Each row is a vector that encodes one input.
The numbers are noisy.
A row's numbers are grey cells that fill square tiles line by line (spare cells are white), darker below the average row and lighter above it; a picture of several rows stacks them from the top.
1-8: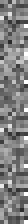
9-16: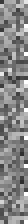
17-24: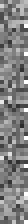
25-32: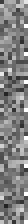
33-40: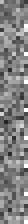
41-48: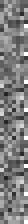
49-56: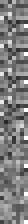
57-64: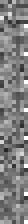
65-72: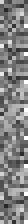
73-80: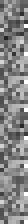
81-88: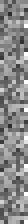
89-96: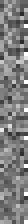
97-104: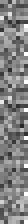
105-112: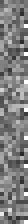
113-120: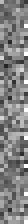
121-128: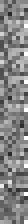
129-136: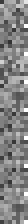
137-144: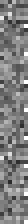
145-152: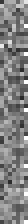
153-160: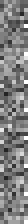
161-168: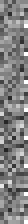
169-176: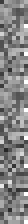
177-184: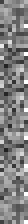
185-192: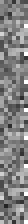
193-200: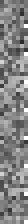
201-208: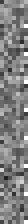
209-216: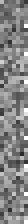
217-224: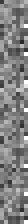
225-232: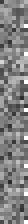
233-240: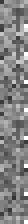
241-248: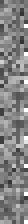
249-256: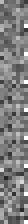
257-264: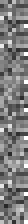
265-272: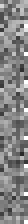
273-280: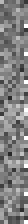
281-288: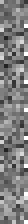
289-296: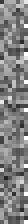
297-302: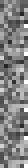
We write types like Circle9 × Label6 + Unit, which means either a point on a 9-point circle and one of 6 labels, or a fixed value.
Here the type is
Bool × Line5.
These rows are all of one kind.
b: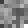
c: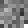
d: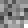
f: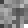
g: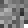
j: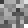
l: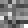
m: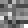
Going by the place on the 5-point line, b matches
d and f.
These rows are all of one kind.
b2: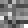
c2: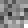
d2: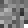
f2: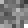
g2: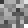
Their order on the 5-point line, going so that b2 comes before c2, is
b2, f2, d2, c2, g2.
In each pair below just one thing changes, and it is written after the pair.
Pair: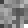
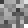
the place on the 5-point line
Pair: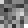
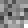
the place on the 5-point line
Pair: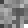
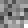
the true/false value
